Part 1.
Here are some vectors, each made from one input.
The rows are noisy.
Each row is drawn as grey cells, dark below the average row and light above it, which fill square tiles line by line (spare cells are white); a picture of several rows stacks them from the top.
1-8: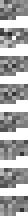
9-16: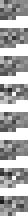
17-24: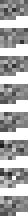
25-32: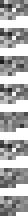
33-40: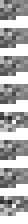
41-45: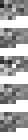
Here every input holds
a point on a 5-point line.
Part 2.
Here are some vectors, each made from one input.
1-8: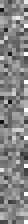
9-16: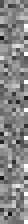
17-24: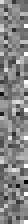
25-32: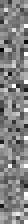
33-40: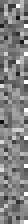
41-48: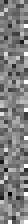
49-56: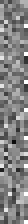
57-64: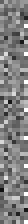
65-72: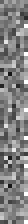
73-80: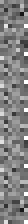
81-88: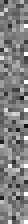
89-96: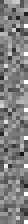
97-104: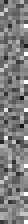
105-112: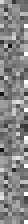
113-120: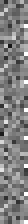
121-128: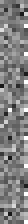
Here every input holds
one of 12 labels.
